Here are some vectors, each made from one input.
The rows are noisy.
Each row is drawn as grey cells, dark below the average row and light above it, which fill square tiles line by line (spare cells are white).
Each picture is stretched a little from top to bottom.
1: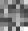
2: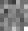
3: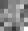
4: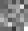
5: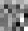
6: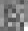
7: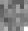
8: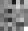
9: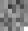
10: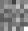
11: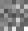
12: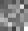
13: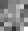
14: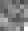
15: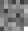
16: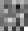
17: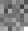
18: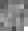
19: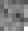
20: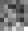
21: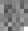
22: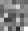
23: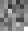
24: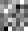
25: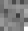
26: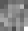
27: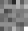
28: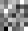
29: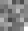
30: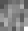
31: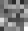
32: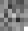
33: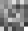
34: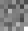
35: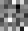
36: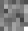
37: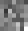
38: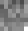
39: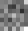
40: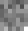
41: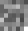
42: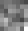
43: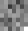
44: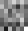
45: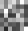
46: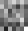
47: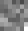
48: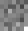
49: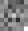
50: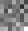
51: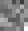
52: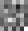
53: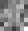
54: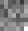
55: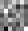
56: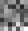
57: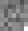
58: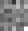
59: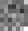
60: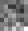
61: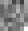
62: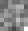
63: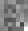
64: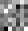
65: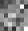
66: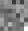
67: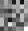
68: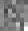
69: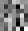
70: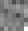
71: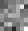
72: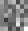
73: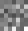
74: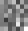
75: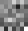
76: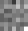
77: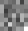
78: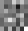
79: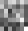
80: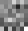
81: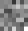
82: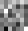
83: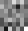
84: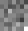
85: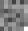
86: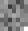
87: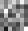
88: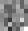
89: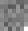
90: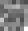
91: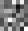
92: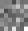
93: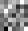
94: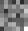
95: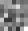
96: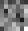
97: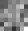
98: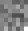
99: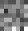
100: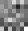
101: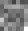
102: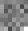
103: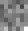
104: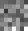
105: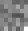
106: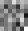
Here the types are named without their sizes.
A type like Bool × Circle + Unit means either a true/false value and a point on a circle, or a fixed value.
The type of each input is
Line + Tree.
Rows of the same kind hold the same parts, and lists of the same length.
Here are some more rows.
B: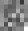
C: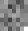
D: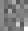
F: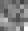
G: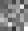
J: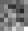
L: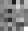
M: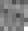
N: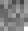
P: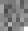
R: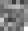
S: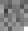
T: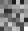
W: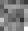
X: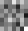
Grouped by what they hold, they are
B, C, D, F, G, J, L, M, N, P, R, S, T, W
X

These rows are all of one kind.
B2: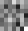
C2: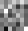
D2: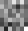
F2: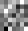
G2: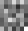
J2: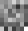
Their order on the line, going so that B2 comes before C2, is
B2, G2, J2, D2, C2, F2.
